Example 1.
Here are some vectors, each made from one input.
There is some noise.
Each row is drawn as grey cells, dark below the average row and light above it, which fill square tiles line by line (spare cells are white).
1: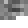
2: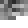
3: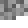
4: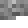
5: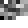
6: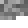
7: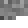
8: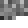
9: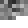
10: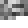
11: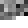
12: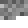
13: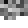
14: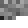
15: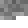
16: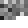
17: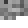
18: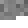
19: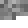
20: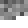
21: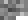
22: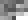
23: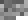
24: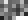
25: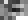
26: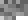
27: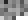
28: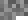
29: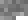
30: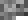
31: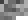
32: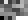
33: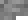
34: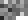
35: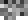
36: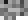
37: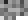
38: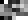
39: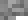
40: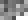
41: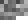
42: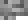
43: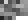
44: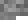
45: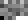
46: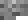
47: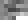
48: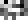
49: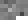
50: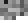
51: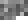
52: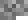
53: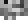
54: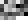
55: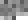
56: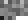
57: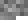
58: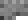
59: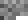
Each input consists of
a point on a 6-point line.
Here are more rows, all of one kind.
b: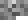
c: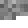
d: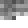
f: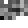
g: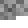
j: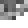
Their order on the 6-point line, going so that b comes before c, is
g, b, j, c, d, f.
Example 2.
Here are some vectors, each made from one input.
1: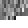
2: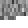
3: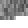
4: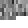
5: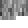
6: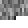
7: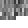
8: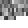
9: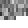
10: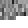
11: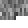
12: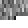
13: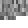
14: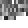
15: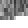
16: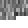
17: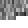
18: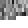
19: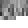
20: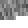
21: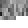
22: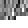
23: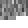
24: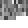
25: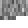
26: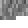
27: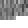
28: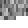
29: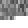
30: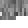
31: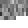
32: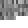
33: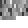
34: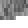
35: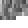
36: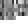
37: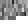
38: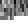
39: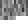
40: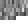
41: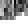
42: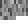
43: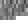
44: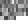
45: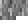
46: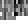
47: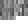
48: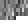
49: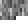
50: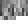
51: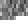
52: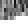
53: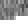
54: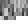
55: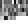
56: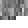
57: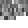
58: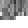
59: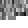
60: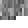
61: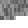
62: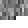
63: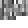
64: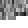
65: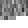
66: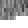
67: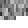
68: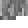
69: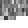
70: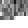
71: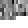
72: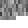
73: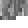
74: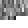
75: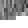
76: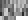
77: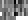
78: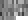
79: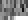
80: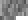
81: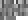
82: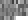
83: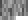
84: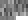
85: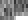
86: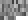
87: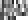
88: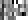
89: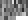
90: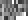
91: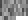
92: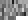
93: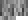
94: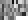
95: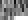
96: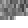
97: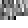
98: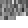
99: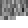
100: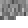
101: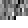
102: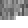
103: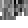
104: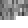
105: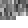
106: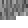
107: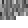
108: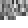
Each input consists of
a point on an 11-point line.
